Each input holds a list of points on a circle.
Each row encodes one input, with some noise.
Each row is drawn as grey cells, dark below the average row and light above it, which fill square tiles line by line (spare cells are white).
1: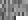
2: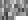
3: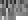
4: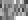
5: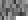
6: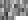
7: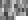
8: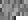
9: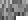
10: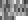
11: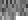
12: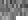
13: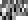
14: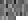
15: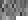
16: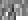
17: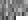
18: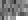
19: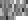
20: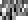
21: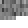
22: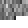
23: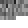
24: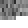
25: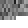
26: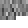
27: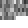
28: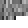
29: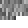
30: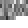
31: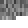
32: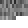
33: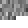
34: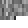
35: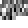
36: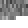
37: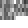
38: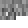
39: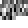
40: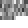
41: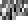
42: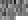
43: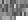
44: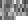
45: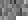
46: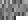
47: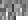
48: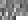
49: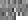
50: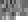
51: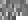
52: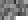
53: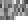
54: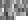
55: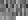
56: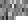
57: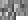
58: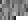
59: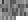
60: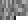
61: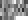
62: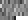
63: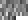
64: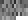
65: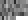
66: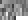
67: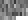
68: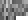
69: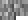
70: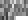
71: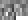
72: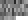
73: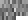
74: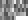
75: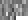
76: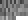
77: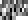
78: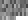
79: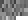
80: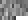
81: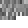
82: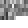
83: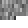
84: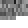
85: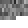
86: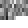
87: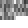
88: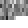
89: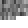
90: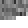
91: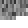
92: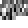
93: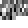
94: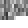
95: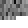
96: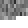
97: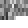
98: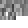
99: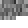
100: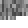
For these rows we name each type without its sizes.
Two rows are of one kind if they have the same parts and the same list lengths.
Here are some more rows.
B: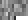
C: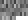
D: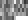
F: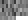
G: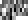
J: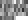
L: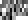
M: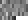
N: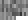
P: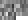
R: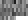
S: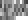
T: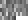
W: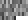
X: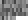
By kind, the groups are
B, M, P, T, W
C, F, N, R, X
D, J, S
G, L

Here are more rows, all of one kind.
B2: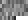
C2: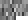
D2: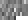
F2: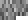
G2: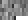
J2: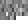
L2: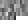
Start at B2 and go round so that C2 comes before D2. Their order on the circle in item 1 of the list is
B2, G2, L2, J2, C2, F2, D2.
